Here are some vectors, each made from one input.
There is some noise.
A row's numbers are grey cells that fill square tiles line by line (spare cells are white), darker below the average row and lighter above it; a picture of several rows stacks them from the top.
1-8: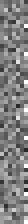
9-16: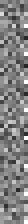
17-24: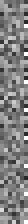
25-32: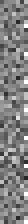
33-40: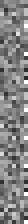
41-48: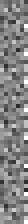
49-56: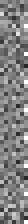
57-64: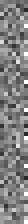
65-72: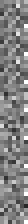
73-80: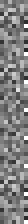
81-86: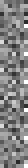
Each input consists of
a point on an 8-point circle.
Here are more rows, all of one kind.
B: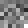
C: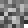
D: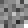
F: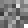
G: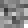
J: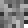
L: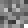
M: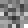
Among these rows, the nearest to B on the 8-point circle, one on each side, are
L and M.
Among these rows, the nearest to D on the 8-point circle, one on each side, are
F and G.
